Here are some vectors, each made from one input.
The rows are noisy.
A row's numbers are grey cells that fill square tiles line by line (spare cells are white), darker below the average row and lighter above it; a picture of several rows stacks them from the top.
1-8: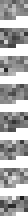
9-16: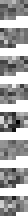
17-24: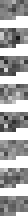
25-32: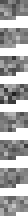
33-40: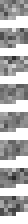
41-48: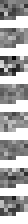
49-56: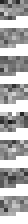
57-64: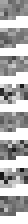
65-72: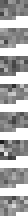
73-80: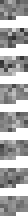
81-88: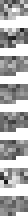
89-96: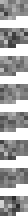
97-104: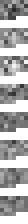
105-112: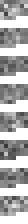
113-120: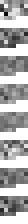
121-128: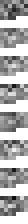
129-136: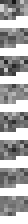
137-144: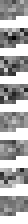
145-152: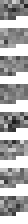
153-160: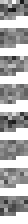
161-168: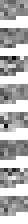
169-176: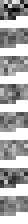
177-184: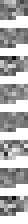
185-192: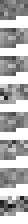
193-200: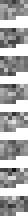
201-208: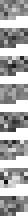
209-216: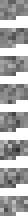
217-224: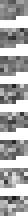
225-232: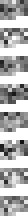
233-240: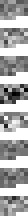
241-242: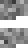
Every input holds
a node of an 8-node tree and a true/false value.
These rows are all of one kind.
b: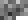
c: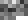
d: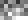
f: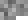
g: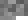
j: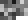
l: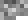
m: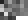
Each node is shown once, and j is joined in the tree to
b.
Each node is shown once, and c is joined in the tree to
b, f, g and m.
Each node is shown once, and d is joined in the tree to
g.
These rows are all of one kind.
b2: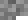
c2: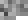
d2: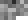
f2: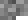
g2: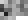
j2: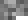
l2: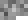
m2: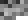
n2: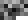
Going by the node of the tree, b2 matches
f2, l2 and m2.
